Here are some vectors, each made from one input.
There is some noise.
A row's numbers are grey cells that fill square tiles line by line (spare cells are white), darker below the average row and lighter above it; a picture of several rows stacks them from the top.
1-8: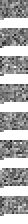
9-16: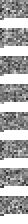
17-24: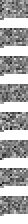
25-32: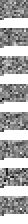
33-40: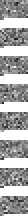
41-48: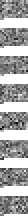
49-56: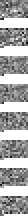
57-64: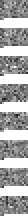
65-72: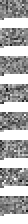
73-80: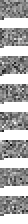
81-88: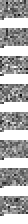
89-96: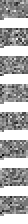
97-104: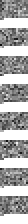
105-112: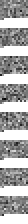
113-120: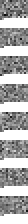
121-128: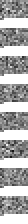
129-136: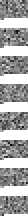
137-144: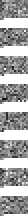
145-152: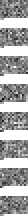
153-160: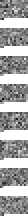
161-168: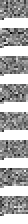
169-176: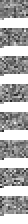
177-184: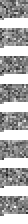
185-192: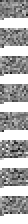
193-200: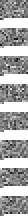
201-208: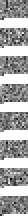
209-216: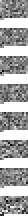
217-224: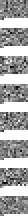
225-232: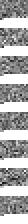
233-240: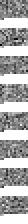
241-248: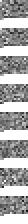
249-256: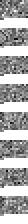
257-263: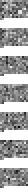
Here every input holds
a point on a 17-point line.
